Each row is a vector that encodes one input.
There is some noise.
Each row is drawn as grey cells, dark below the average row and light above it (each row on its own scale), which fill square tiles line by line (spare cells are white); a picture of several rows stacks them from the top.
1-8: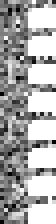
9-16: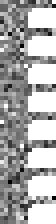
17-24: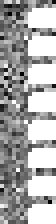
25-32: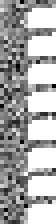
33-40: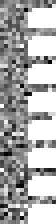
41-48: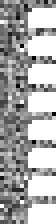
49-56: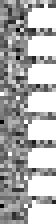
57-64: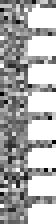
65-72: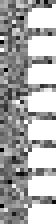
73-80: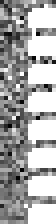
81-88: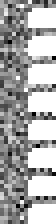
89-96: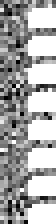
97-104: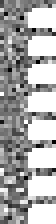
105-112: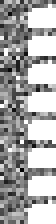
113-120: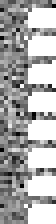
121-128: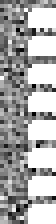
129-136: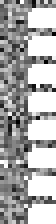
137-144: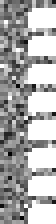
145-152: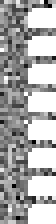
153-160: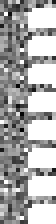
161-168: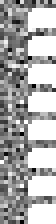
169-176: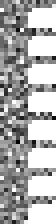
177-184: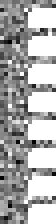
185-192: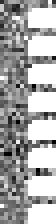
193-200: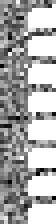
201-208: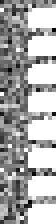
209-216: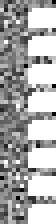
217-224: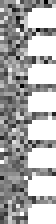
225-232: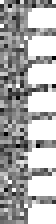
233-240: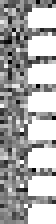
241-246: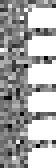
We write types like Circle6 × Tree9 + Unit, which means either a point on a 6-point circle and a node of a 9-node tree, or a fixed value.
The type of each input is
Bool × Bool × Bool + Label12 × Tree17.
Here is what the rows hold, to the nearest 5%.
About 65% of them hold one of 12 labels and a node of a 17-node tree. The rest hold three true/false values.
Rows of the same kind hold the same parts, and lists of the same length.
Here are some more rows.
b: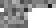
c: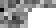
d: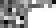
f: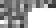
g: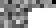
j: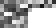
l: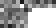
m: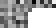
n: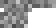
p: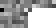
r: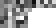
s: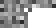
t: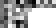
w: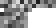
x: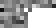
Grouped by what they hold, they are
b, d, f, g, j, l, n, w
c, m, p, r, s, t, x

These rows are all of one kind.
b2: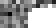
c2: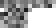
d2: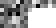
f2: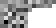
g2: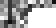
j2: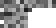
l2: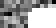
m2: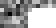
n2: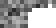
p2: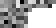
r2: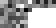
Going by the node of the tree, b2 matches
d2, l2, m2 and n2.
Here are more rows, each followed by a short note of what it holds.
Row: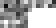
one of 12 labels and a node of a 17-node tree
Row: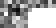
one of 12 labels and a node of a 17-node tree
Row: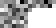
one of 12 labels and a node of a 17-node tree
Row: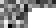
one of 12 labels and a node of a 17-node tree
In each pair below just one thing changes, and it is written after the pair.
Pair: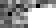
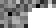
the node of the tree
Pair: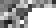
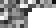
the label
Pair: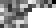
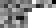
the label
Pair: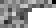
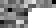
the label
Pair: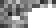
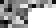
the node of the tree
